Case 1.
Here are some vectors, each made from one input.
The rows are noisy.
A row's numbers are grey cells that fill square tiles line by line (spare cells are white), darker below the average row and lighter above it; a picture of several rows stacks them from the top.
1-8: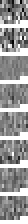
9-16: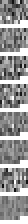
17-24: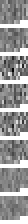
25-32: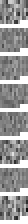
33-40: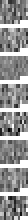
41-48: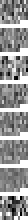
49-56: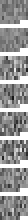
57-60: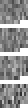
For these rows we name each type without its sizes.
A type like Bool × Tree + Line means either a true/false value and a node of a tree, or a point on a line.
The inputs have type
List(Line).
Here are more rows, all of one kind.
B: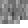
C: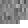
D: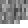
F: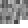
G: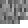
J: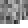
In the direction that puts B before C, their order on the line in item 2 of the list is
B, F, J, C, G, D.
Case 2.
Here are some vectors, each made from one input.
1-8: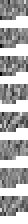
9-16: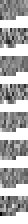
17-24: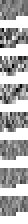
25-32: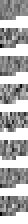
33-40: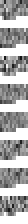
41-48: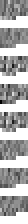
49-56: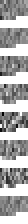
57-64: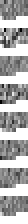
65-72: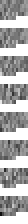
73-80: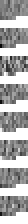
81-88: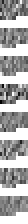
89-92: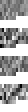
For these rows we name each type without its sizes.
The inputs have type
List(Line).
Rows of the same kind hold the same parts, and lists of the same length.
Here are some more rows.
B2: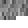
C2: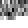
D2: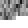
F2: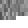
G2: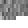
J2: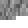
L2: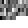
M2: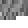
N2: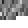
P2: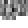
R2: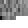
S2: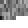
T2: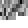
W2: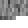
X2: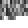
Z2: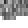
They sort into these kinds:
B2, G2, M2, N2, P2, Z2
C2, X2
D2, F2, J2, L2, R2, S2, T2, W2

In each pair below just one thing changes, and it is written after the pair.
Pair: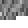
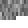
the place on the line in item 1 of the list
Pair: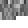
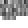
the place on the line in item 2 of the list
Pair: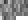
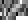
the place on the line in item 2 of the list
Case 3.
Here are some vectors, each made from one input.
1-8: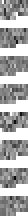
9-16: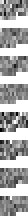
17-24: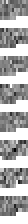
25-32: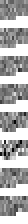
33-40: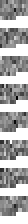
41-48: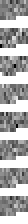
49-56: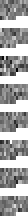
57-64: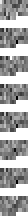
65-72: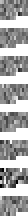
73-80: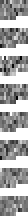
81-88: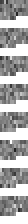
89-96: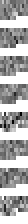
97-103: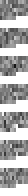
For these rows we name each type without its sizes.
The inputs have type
Label + Line × Line.
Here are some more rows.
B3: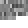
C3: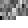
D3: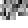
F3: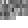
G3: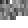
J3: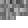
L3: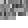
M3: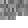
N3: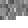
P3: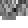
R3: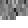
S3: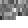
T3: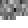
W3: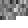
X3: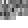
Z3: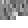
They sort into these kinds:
B3, C3, D3, F3, J3, L3, M3, N3, S3, W3, X3, Z3
G3, P3, R3, T3

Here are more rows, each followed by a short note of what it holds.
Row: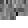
a point on each of two lines
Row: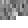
a label
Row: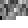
a label
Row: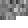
a label
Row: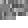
a label
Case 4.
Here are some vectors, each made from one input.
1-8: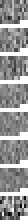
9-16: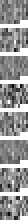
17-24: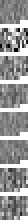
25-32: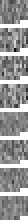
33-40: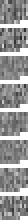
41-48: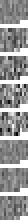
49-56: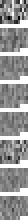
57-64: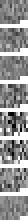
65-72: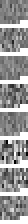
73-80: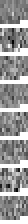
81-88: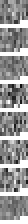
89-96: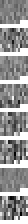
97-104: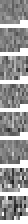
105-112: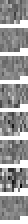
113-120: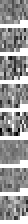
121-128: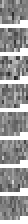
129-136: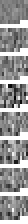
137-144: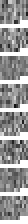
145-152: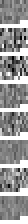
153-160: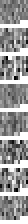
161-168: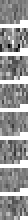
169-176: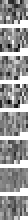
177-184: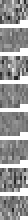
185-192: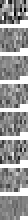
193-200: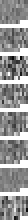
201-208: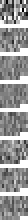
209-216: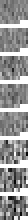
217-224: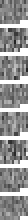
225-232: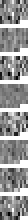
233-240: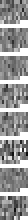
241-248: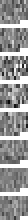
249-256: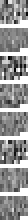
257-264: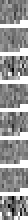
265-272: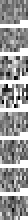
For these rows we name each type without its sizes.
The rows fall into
3 kinds.
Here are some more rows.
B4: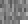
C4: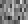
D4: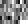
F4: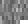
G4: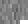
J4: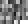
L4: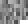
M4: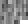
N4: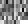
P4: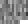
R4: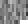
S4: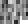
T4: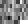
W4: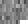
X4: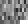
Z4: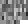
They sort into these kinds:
B4, C4, D4, F4, L4, T4, W4, X4
G4, J4, M4, P4, R4, S4, Z4
N4

